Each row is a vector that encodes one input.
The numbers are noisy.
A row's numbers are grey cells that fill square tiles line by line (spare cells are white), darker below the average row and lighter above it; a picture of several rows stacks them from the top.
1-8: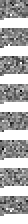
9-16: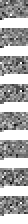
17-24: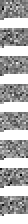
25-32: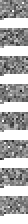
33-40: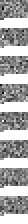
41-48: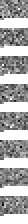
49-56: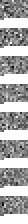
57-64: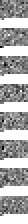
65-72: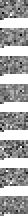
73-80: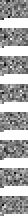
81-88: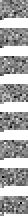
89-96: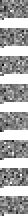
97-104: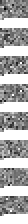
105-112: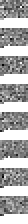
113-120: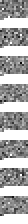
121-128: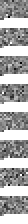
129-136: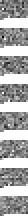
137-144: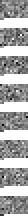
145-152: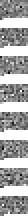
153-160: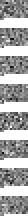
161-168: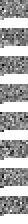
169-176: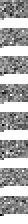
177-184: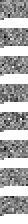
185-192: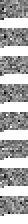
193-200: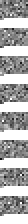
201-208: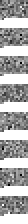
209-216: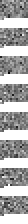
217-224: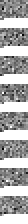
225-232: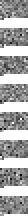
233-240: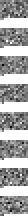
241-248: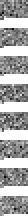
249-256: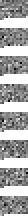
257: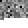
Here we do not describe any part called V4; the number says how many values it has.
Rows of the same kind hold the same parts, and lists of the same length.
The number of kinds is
4.
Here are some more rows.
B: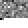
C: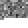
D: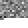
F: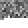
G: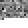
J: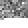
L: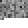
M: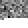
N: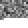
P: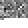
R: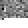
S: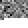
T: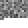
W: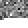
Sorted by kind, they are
B, D, T, W
C, G, J, L, R
F, N
M, P, S

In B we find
one of 8 labels, one of 10 labels and a point on a 9-point line.
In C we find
three labels (each one of 8), one of 10 labels and a point on a 9-point line.
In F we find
one of 8 labels and a value of V4.
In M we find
three labels (each one of 8) and a value of V4.
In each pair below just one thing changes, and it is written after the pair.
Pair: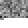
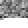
the place on the 9-point line
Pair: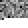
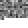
one of the four labels
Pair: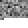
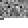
the place on the 9-point line
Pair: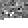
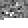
the place on the 9-point line
